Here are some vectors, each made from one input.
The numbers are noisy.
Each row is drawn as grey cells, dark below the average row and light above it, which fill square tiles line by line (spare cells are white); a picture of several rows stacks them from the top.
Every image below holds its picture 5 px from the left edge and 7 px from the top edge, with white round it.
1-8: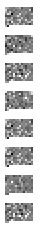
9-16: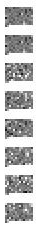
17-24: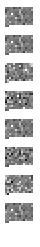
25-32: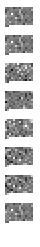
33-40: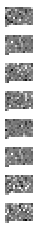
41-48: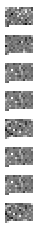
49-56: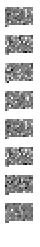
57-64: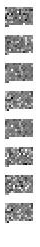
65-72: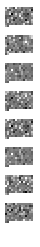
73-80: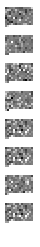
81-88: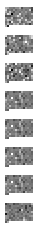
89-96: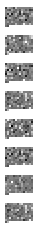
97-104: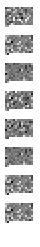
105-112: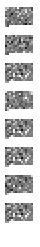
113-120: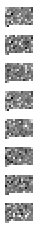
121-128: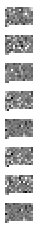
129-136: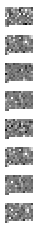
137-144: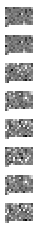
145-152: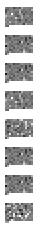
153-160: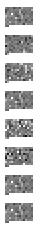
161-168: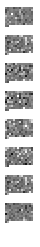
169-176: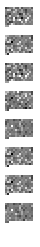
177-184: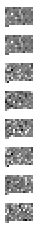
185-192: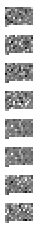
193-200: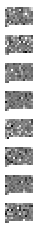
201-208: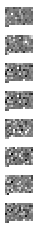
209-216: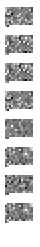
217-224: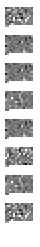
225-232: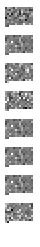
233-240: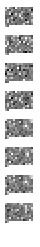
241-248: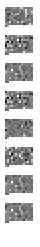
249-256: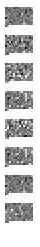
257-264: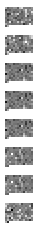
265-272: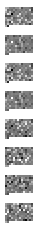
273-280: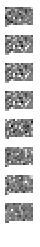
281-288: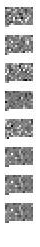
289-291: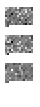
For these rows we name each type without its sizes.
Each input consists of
a node of a tree.
